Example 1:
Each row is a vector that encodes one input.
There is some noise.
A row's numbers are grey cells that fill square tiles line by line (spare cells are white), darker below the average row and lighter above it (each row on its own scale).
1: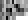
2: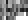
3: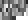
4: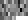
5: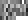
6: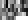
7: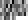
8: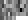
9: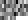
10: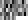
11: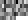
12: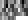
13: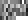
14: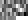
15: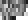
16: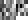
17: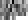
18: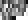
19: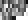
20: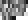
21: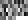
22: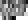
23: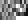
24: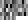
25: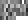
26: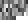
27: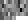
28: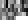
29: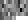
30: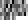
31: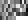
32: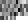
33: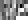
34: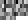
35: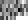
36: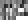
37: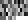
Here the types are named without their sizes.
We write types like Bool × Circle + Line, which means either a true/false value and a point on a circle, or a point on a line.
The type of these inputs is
Label.
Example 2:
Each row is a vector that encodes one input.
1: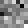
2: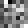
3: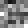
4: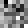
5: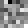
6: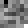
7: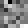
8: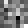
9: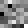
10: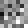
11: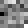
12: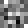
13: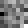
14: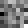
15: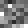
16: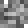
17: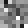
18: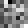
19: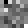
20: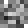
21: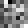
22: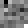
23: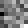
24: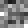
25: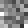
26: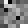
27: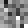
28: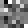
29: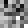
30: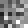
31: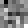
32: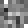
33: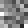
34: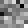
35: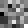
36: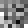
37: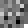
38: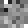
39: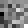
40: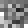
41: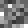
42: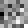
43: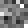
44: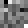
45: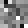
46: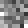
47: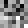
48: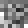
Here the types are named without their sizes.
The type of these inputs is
Bool × Bool × Bool × Bool.
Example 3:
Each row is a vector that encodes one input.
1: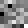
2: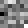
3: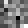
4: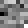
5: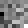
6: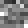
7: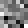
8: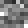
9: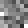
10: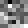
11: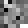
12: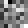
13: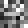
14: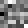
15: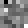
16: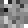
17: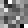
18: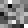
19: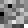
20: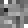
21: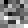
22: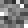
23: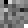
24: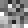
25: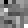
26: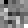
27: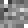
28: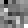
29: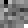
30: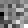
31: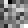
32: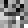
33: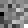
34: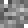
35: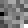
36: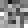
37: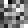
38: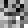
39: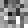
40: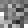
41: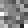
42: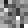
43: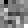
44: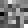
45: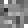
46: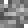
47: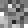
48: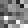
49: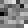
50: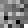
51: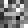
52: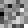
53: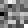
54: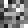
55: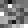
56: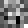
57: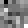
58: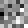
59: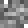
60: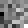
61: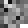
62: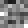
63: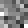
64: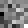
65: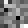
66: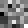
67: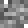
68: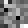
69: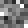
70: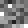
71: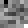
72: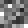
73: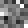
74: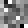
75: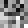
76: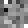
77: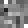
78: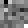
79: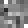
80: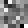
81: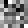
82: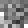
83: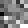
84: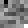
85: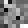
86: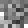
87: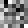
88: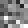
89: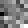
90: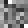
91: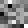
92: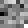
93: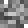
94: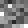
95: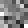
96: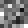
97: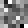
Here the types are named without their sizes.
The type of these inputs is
Bool × Bool × Bool × Bool.
